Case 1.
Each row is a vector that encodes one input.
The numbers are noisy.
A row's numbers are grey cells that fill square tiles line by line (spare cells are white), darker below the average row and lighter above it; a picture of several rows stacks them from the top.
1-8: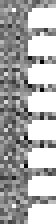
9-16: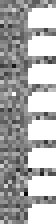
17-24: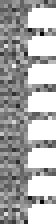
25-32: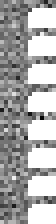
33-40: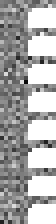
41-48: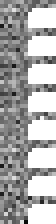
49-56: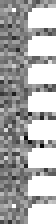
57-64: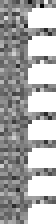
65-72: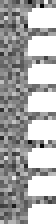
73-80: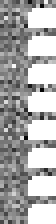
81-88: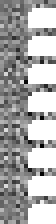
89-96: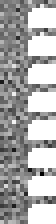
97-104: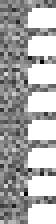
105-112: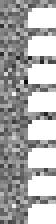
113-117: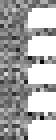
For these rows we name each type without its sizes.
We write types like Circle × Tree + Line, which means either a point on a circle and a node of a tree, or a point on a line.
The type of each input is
Bool × (Tree + Unit).
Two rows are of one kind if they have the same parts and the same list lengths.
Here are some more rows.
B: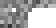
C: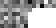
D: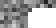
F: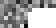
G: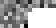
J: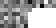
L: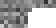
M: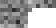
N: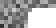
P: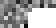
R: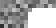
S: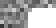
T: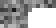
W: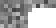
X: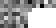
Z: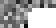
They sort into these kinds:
B, D, L, M, N, R, S, T, W
C, F, G, J, P, X, Z

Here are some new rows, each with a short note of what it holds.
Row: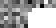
a true/false value
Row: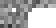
a node of a tree and a true/false value
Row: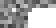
a node of a tree and a true/false value
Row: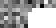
a true/false value
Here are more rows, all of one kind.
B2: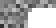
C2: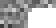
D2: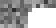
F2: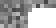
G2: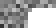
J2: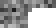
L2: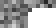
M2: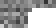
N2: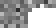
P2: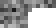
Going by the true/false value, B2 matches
C2 and G2.
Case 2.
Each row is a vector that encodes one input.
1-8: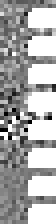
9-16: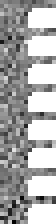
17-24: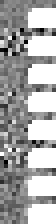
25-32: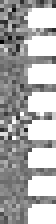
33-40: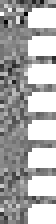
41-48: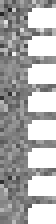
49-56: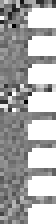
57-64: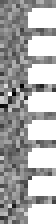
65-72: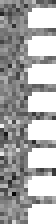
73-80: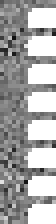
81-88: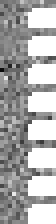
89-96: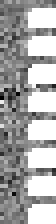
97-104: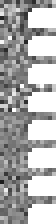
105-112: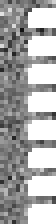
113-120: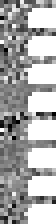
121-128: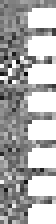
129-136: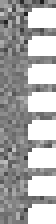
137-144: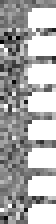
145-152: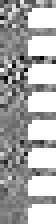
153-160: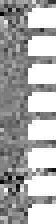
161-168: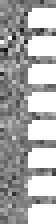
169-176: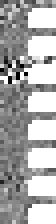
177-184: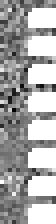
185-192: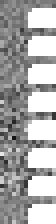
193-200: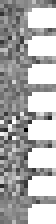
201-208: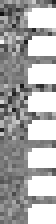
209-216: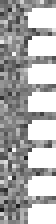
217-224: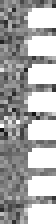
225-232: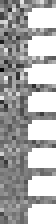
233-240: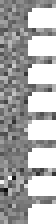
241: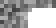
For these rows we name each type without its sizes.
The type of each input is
Bool × (Tree + Unit).
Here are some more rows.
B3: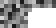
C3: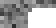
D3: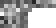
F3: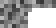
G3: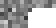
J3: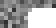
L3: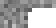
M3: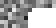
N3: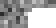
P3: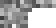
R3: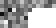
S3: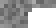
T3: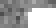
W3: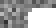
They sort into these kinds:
B3, C3, D3, F3, G3, J3, M3, N3, R3, S3, T3, W3
L3, P3

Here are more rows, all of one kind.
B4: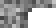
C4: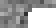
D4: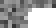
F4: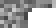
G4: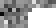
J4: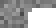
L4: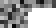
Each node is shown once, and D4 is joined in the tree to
F4 and L4.
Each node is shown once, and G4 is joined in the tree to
C4 and L4.
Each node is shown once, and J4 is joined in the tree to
B4 and L4.
